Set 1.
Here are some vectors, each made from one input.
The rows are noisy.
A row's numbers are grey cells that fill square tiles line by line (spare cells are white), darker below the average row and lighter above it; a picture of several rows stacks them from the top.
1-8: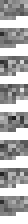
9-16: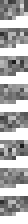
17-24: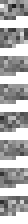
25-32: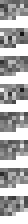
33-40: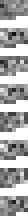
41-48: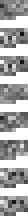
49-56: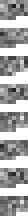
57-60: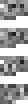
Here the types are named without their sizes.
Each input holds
a point on a line.
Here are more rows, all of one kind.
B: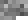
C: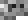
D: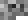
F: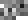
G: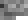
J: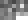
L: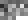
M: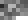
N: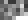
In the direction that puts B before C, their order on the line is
N, J, L, M, G, B, D, C, F.
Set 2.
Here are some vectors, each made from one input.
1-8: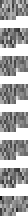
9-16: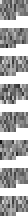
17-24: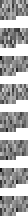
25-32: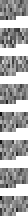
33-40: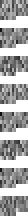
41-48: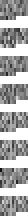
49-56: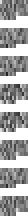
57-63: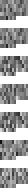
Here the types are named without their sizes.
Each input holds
a point on a line.
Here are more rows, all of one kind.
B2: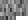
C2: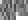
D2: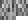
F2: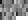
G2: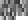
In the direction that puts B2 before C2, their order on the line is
F2, D2, B2, C2, G2.
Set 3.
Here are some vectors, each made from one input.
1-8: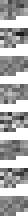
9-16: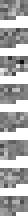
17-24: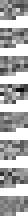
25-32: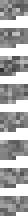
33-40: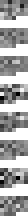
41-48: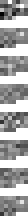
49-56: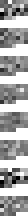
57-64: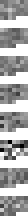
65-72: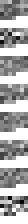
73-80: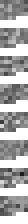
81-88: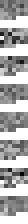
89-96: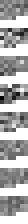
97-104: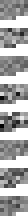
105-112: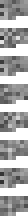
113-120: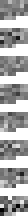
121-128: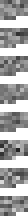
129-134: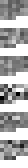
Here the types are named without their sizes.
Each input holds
a point on a circle.
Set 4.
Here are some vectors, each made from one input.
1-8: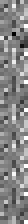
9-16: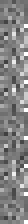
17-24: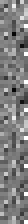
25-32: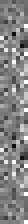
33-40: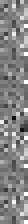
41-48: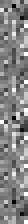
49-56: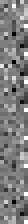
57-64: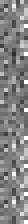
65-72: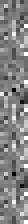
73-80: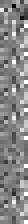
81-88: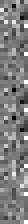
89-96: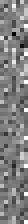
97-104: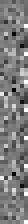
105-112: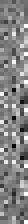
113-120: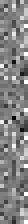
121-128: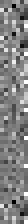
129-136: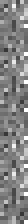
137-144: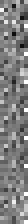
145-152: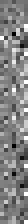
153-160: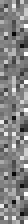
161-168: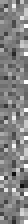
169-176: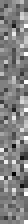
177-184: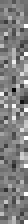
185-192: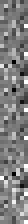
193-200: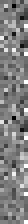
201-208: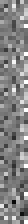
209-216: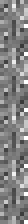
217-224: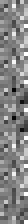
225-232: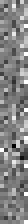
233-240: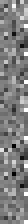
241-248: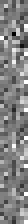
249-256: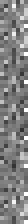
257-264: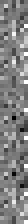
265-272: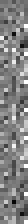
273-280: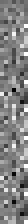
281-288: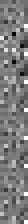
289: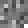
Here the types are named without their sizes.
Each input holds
a point on a line.
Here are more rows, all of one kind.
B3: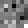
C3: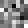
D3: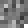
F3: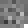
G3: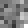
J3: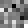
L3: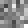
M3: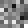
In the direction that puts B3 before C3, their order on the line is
L3, G3, F3, D3, B3, M3, J3, C3.
